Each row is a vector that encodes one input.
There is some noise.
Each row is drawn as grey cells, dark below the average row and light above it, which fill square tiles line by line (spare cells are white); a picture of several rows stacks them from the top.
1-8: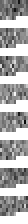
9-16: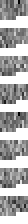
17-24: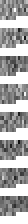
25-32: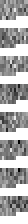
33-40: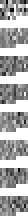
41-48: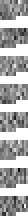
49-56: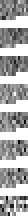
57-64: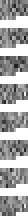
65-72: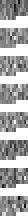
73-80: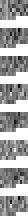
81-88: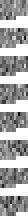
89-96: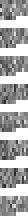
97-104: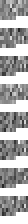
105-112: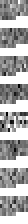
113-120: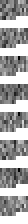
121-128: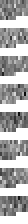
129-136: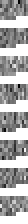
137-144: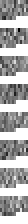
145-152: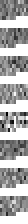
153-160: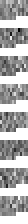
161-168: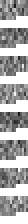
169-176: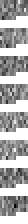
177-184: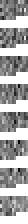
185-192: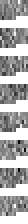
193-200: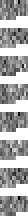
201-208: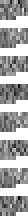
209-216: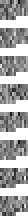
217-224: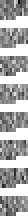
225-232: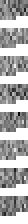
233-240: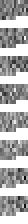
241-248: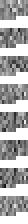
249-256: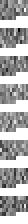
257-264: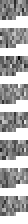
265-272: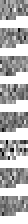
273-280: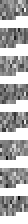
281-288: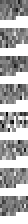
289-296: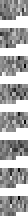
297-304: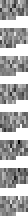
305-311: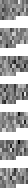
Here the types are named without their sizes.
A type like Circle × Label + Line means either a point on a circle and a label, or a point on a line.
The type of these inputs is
List(Circle).
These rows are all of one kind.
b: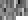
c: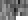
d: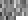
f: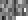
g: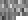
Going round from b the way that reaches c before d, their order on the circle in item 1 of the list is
b, c, f, g, d.
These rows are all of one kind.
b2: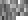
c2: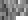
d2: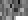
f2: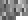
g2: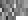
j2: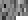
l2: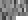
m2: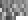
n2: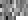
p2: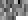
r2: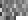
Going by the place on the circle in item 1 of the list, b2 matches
c2 and f2.
